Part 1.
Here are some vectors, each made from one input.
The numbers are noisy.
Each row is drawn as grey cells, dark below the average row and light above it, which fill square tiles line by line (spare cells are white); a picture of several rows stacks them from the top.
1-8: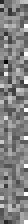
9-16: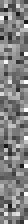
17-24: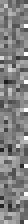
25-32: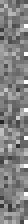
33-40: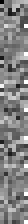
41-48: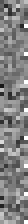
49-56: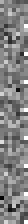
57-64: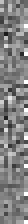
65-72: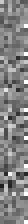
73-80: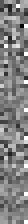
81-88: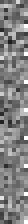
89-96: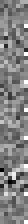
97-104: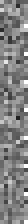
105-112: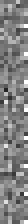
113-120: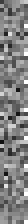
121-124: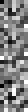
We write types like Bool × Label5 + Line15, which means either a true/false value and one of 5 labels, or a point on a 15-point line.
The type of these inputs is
Line9.
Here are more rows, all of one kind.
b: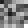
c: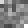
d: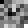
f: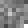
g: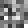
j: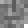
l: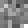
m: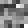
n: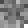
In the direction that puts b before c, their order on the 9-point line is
g, d, b, m, n, j, c, f, l.
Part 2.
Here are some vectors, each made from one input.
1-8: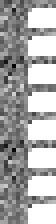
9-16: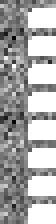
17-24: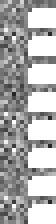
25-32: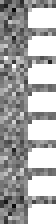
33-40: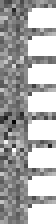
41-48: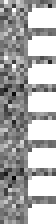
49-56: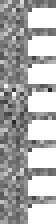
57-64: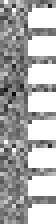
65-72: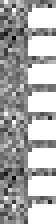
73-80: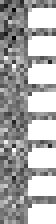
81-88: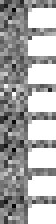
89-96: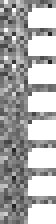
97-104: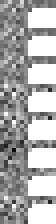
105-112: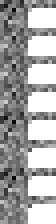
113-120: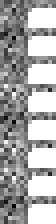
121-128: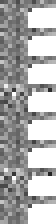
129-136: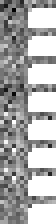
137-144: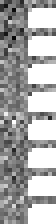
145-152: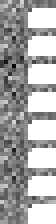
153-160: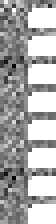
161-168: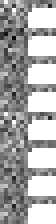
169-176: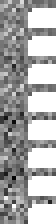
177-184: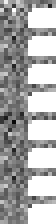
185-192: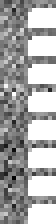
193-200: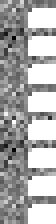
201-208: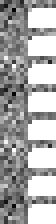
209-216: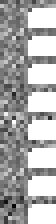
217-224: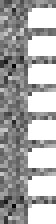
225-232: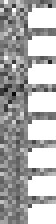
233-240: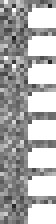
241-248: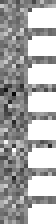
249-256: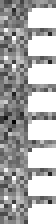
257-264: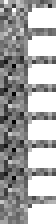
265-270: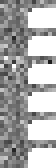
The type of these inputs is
Line5.
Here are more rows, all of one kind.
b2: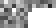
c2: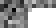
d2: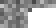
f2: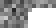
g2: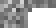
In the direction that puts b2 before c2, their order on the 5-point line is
b2, g2, d2, f2, c2.
